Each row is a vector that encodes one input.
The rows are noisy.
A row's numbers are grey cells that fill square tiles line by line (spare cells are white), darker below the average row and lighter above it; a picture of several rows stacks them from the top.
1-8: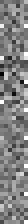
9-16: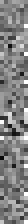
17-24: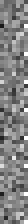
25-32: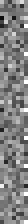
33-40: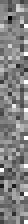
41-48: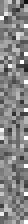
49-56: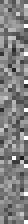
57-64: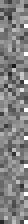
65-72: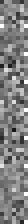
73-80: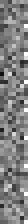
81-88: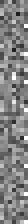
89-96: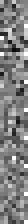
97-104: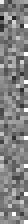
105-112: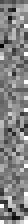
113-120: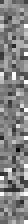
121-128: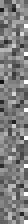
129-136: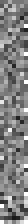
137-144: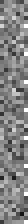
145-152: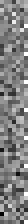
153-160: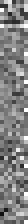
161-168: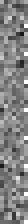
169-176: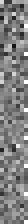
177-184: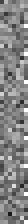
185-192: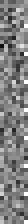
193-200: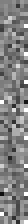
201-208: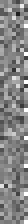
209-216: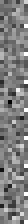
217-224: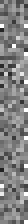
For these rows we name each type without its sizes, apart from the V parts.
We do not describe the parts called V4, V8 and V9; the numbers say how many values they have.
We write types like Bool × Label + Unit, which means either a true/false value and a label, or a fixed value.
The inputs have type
Bool × Label × Tree × V4 × V8 × V9 + Unit.
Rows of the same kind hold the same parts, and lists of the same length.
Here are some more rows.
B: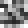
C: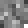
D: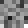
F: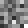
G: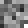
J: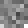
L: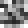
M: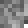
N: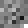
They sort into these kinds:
B, L
C, D, F, G, J, M, N

